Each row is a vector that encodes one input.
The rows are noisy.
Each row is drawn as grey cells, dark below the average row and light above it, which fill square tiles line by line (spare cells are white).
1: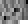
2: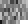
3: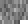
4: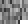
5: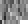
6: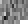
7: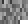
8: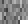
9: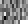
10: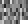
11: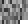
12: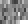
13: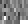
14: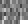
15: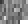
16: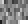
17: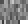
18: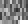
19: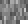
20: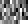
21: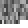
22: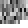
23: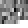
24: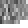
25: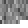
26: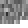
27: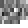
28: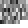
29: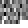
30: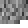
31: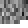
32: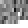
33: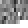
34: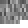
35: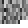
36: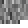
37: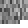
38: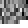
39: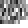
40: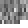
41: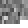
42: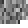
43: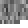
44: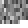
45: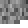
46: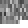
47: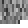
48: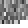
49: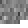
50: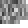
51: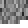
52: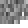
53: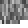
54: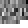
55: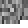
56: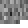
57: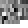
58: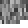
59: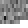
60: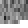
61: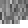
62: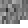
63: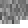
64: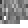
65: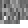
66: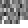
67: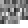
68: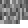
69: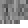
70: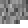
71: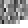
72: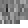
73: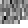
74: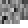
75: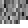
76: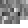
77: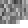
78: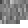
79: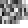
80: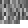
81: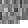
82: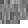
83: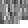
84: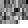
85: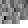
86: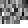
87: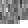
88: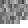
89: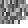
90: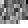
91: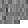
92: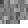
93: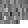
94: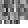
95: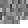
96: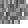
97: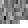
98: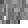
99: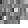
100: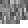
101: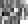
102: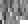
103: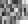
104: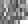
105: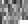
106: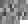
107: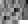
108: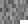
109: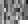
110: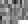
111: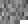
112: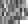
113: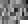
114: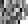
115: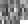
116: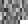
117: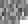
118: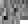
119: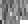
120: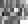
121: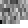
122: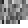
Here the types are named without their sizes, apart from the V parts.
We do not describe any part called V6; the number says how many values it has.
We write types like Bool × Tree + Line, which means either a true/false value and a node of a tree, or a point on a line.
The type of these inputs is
Bool × (Line + V6).
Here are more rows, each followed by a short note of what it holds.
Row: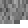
a point on a line and a true/false value
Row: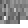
a point on a line and a true/false value
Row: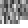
a true/false value and a value of V6
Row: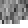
a true/false value and a value of V6
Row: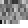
a true/false value and a value of V6
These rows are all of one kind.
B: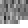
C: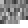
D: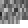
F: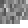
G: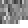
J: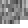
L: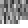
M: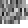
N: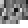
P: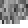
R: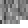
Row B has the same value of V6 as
L and P.
